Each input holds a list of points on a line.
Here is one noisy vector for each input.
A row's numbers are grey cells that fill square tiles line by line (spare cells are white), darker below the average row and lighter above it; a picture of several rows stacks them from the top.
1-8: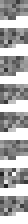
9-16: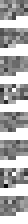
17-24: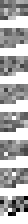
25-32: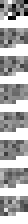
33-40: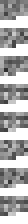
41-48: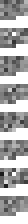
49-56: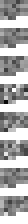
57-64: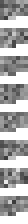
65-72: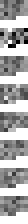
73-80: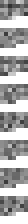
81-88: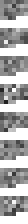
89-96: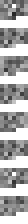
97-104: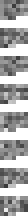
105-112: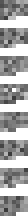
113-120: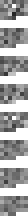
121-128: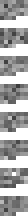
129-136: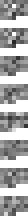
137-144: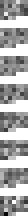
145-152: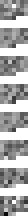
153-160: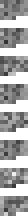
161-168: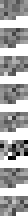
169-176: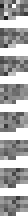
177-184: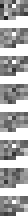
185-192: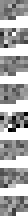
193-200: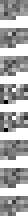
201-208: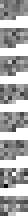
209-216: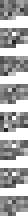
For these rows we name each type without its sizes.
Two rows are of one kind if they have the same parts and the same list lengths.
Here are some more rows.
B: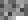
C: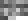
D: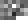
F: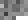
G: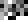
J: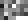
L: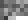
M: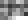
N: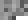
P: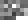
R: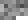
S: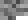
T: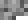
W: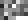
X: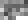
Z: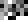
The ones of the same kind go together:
B, C, J, L, M, W
D, F, N, P, R, S, T, X
G, Z

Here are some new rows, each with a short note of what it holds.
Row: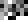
the empty list
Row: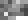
a list of one item
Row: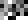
the empty list
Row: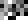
the empty list
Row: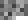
a list of one item
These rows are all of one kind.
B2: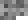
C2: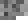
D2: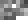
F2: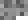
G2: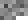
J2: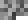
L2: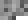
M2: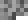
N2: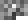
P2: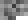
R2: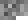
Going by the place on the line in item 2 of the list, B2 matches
C2, M2, N2 and P2.
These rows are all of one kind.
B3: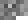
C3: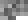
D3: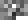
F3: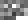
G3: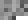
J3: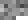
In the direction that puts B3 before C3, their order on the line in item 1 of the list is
J3, B3, C3, G3, D3, F3.
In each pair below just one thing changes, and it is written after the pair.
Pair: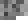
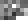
the place on the line in item 1 of the list
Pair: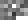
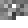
the place on the line in item 1 of the list
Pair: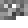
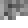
the place on the line in item 1 of the list
